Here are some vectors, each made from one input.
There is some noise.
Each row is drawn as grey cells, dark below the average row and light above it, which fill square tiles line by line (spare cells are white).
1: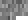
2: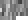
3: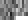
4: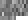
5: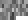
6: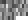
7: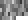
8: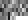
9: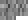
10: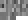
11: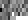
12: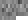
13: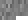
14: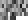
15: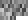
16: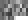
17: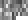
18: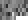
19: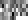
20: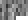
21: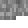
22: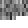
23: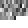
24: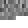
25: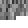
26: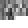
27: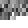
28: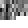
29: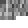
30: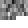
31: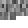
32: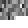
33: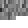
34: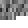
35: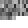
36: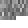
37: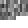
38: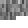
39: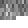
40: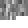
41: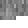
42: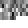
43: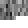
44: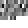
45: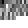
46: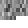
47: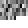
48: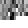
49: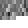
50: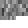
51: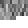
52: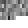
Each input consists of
a true/false value, together with either a fixed value, or a point on each of two 4-point lines.
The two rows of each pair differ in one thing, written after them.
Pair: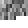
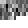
the place on one of the two 4-point lines
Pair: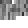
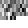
the place on one of the two 4-point lines
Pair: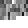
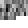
the true/false value
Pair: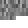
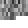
the place on one of the two 4-point lines
